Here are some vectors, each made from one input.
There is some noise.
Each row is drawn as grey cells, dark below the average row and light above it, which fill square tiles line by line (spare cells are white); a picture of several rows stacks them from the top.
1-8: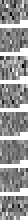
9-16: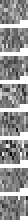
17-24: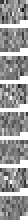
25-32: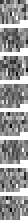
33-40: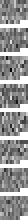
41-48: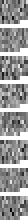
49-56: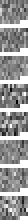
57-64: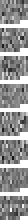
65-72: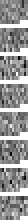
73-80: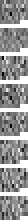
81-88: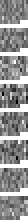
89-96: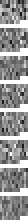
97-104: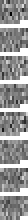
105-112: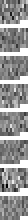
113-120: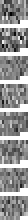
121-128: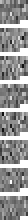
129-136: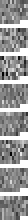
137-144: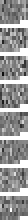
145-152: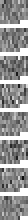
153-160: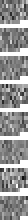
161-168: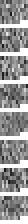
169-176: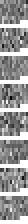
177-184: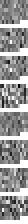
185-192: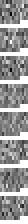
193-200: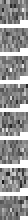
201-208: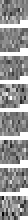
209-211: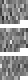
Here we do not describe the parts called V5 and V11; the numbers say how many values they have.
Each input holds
a point on an 8-point line, a true/false value and a value of V5, together with either a fixed value, or one of 9 labels and a value of V11.
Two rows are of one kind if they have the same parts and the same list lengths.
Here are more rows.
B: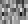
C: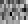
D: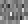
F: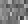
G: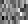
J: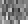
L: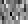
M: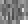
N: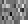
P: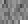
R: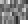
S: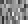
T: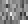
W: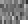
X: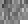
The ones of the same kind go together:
B, D, F, J, M, P, R, T, W, X
C, G, L, N, S

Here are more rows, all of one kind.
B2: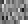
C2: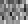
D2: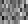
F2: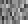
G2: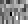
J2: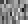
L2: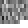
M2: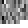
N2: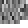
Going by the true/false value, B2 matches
J2, M2 and N2.
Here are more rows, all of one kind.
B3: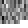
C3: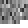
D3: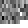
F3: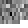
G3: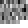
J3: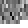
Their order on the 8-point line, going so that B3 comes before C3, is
B3, G3, D3, J3, F3, C3.
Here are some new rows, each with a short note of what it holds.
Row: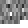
one of 9 labels, a point on an 8-point line, a true/false value, a value of V5 and a value of V11
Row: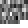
one of 9 labels, a point on an 8-point line, a true/false value, a value of V5 and a value of V11
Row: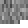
one of 9 labels, a point on an 8-point line, a true/false value, a value of V5 and a value of V11
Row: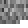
one of 9 labels, a point on an 8-point line, a true/false value, a value of V5 and a value of V11
